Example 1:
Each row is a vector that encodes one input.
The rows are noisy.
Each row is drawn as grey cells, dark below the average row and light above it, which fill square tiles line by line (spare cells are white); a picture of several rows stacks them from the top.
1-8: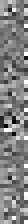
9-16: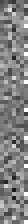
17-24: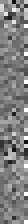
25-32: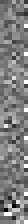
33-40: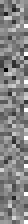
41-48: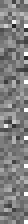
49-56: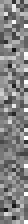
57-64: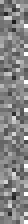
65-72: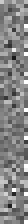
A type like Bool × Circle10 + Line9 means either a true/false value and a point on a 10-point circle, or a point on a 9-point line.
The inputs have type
Line7 + Line9.
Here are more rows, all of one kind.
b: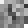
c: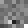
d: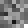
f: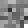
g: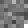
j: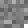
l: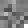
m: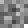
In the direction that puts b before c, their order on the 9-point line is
b, m, d, c, j, f, g, l.
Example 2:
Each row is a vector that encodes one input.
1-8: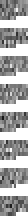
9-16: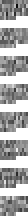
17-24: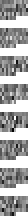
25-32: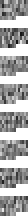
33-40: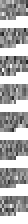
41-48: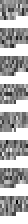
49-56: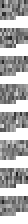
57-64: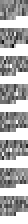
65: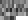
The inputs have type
Label6 + Line5.
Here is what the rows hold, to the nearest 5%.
About 60% of them hold one of 6 labels. The rest hold a point on a 5-point line.
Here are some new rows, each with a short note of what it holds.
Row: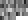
one of 6 labels
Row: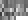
one of 6 labels
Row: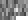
one of 6 labels
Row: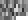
one of 6 labels
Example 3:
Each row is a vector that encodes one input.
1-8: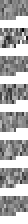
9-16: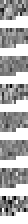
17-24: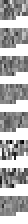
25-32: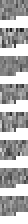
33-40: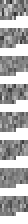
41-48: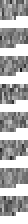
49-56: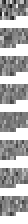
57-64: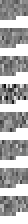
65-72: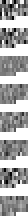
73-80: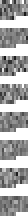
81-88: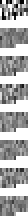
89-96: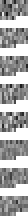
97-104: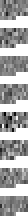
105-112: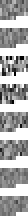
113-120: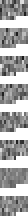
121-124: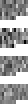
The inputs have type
List2(Line9).
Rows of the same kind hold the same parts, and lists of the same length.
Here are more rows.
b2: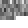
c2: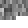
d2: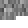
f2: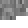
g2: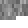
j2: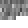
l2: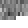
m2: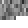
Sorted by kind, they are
b2
c2, g2
d2, f2, j2, l2, m2

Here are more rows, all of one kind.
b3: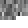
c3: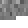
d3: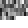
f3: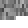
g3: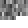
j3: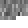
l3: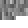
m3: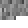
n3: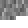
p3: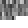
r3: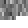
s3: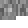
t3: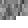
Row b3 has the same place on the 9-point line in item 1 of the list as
g3, j3 and n3.
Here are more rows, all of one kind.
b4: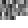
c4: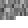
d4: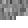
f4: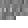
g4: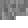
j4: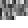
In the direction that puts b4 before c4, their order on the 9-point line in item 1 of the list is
j4, g4, b4, d4, c4, f4.
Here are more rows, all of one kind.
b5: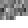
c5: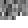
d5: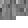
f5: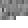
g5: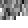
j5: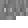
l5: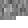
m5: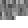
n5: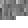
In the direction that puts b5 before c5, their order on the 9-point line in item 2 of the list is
b5, f5, l5, m5, d5, n5, g5, j5, c5.
